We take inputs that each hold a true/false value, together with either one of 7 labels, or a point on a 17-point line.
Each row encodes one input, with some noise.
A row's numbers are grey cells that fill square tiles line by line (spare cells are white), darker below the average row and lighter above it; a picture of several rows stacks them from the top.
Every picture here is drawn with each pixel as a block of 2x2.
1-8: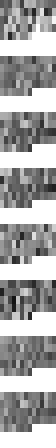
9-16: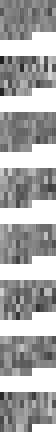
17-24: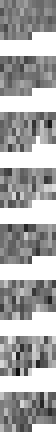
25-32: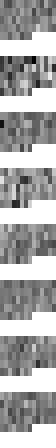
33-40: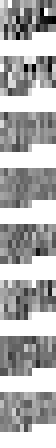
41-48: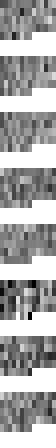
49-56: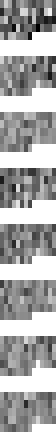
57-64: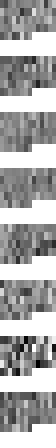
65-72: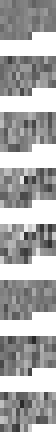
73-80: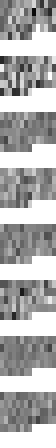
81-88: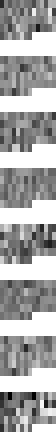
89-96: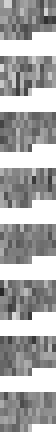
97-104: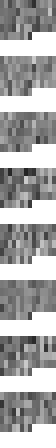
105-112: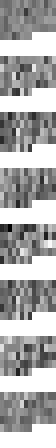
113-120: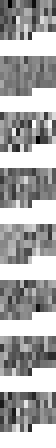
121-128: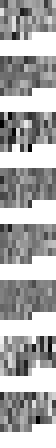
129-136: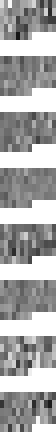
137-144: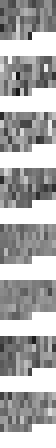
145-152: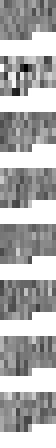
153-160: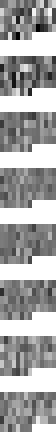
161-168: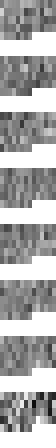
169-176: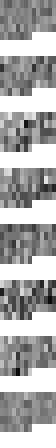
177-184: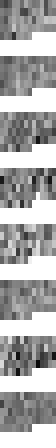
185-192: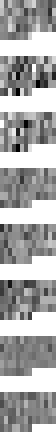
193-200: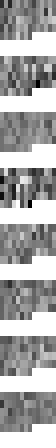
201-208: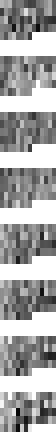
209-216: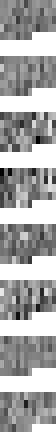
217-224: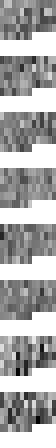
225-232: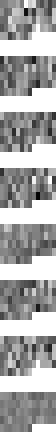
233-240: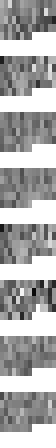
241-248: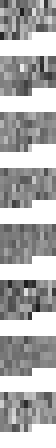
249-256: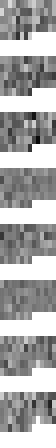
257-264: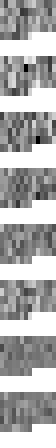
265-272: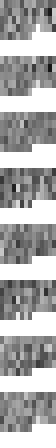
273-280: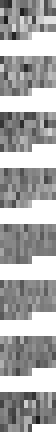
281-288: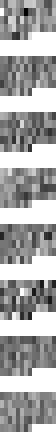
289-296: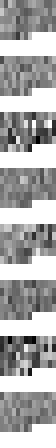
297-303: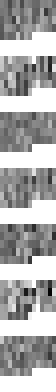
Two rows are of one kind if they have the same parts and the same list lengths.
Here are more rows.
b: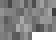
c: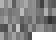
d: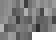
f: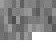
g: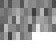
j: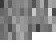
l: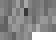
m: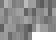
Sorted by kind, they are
b, c, d, j, l, m
f, g

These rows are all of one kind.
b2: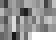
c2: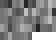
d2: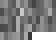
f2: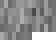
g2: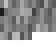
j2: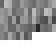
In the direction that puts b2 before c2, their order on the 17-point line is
f2, d2, b2, j2, g2, c2.
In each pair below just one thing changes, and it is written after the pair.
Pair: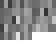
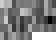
the true/false value
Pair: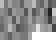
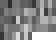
the label
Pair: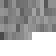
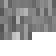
the true/false value
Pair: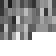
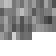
the label
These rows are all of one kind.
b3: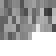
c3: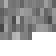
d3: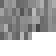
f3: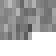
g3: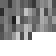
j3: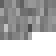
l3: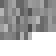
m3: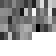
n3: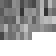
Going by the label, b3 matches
c3 and d3.
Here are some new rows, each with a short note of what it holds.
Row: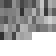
one of 7 labels and a true/false value
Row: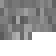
one of 7 labels and a true/false value
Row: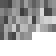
a point on a 17-point line and a true/false value
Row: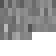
one of 7 labels and a true/false value
